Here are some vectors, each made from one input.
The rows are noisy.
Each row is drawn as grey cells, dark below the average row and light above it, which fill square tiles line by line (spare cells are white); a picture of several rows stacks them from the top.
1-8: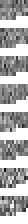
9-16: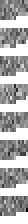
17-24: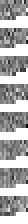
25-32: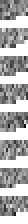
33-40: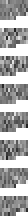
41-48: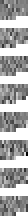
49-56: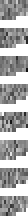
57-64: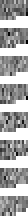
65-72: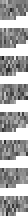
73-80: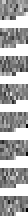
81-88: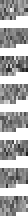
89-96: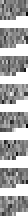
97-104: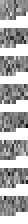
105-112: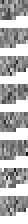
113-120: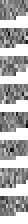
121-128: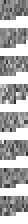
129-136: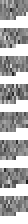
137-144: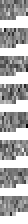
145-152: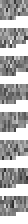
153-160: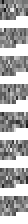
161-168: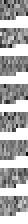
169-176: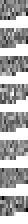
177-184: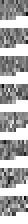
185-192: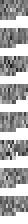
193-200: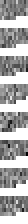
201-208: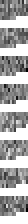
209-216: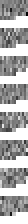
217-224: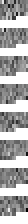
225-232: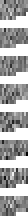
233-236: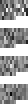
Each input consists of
a point on a 9-point line, together with a list of up to three points on a 6-point line.
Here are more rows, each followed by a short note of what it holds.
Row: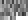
a point on a 9-point line, together with the empty list
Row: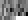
a point on a 9-point line, together with a list of two items
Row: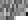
a point on a 9-point line, together with a list of three items
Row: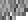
a point on a 9-point line, together with the empty list
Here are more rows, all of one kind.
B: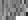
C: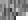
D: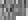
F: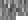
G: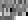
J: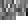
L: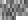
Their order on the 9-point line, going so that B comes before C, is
L, J, F, B, G, D, C.
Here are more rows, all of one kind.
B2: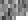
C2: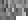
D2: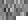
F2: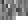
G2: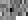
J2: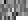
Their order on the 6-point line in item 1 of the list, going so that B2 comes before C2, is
D2, B2, F2, C2, J2, G2.
